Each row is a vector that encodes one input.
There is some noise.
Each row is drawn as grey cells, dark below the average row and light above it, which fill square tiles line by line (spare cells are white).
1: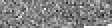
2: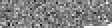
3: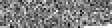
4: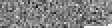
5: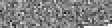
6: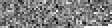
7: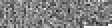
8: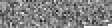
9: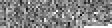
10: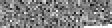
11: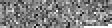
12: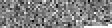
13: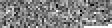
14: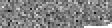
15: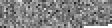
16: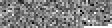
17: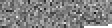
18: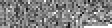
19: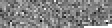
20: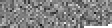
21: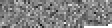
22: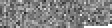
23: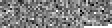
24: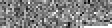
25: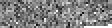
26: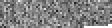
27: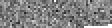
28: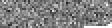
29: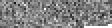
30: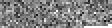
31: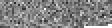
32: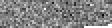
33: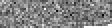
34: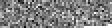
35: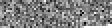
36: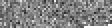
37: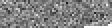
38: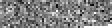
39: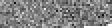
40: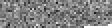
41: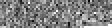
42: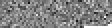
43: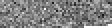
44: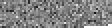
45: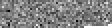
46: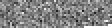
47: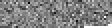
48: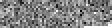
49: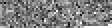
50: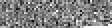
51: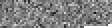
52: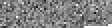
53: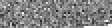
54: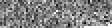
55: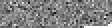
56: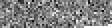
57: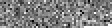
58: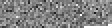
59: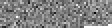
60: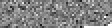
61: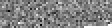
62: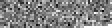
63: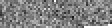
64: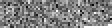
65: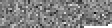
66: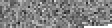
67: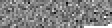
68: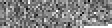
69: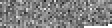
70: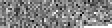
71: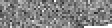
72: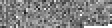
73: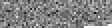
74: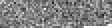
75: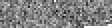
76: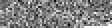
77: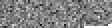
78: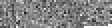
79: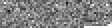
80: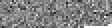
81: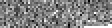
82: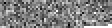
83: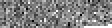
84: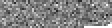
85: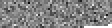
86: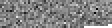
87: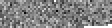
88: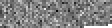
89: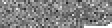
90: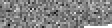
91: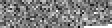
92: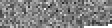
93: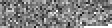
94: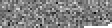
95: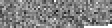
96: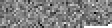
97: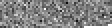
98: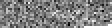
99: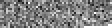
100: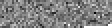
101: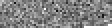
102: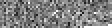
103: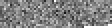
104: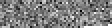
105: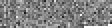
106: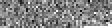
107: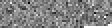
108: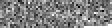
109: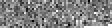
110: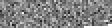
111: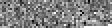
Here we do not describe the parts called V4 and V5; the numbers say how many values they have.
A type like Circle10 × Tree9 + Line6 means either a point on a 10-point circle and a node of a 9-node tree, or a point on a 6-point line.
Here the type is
Bool × Line6 + V4 × V5.
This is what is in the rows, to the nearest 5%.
About 65% of them hold a point on a 6-point line and a true/false value. The rest hold a value of V4 and a value of V5.
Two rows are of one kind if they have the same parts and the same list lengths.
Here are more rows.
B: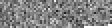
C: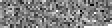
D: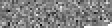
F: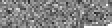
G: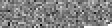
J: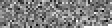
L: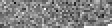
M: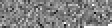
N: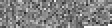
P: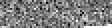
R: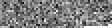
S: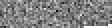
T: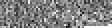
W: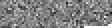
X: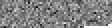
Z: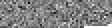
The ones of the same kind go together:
B, D, F, G, L, M, N, S, W, X, Z
C, J, P, R, T

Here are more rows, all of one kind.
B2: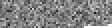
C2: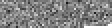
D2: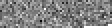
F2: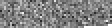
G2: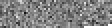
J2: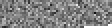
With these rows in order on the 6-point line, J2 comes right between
D2 and G2.
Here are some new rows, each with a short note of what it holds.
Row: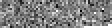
a value of V4 and a value of V5
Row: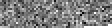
a value of V4 and a value of V5
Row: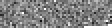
a point on a 6-point line and a true/false value
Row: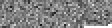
a point on a 6-point line and a true/false value
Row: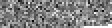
a value of V4 and a value of V5
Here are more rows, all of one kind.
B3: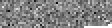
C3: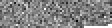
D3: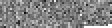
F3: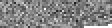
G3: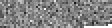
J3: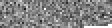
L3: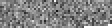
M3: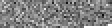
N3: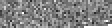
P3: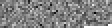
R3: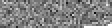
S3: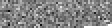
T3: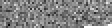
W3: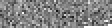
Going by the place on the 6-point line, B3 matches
N3, S3 and W3.
